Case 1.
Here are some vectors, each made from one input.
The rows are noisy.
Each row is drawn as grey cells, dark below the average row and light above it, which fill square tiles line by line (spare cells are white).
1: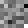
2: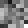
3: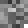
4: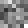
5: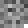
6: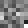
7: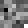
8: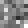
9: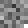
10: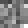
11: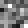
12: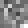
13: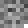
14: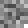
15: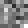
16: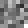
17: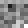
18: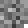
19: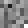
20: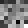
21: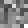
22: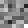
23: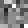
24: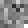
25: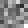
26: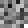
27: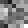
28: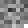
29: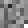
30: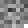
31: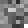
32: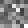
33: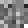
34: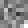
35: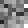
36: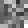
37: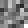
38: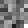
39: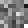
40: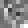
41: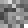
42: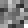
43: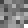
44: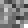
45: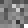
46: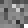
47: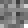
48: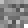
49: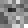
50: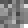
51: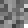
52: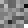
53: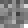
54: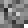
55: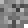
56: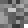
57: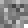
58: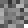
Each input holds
four true/false values.
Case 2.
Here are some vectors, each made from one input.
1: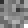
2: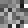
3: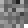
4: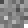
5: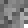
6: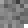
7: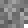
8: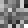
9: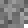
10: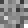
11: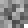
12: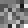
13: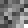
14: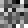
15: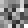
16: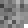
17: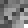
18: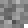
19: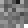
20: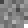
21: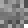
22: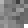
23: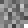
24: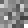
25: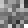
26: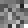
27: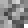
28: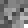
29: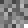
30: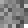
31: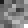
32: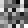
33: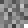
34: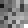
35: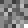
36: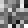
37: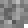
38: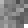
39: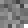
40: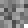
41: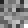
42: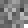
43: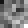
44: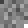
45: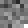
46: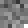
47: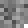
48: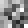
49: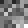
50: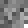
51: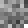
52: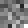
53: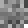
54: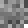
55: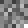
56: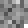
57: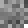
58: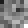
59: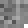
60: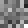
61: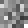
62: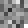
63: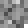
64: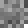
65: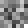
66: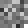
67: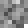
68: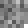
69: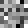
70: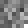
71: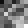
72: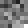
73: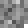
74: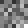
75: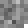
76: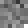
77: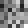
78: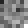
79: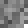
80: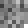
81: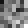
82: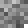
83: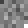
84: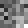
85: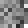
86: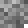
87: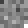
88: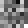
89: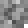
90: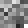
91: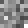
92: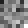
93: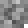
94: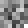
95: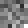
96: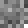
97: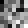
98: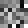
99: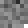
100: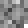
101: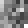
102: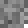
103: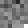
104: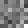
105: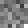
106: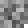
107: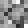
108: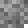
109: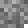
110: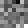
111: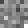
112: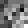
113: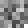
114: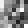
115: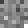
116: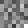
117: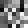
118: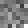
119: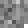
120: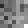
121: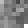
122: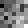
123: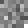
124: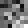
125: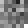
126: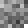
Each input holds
one of 4 labels.
